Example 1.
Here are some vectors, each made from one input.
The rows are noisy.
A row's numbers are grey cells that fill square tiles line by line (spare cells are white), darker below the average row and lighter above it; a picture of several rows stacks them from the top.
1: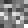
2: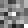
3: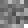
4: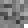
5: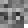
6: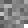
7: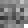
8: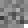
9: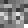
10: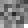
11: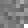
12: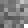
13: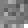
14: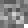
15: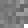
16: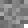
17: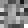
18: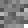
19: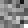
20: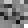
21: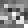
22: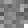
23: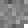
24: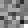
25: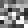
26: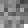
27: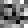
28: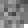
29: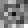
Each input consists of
a point on a 5-point line.
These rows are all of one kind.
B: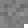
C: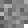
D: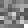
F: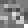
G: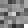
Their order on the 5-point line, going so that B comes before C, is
D, F, B, G, C.
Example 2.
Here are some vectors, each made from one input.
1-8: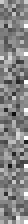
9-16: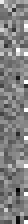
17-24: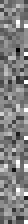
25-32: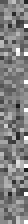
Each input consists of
a point on each of two 7-point lines.
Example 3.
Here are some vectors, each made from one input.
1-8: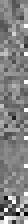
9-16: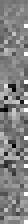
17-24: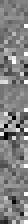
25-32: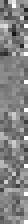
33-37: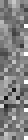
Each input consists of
a point on a 4-point line.
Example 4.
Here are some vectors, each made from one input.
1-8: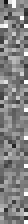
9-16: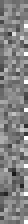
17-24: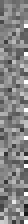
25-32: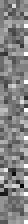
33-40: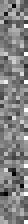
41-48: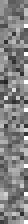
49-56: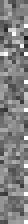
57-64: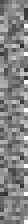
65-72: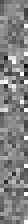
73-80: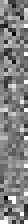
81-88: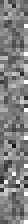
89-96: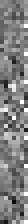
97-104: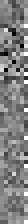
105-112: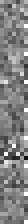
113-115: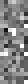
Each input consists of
a point on a 7-point line.
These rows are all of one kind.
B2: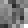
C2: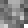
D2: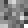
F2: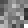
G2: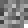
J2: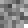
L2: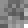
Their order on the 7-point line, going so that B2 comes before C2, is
J2, L2, B2, G2, F2, C2, D2.
